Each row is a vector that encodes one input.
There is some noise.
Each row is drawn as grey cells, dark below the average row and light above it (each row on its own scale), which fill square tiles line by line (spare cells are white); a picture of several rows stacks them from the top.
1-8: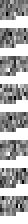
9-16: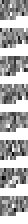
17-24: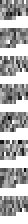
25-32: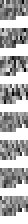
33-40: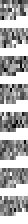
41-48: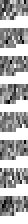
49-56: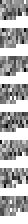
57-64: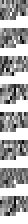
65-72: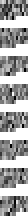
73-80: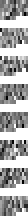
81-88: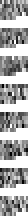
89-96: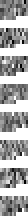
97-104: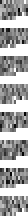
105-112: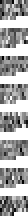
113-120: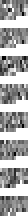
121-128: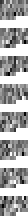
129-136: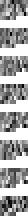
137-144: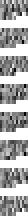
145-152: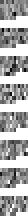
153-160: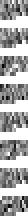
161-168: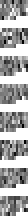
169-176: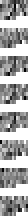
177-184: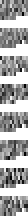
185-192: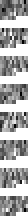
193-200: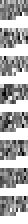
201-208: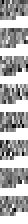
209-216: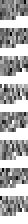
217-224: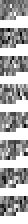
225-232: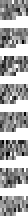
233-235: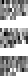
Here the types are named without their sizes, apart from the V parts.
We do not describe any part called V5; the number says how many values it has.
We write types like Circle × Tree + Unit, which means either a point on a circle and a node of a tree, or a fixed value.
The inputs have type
(Bool × Bool × Bool + Unit) × Line × Line × Line + V5.
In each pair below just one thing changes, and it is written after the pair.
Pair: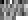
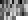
one of the three true/false values
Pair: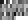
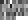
the place on one of the three lines
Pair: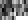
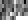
one of the three true/false values
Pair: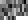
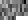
one of the three true/false values
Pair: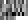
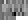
one of the three true/false values
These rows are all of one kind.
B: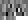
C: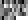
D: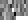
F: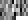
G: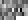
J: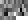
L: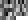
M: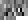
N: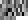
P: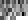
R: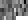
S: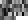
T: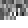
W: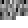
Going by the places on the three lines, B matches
G, M, N and T.
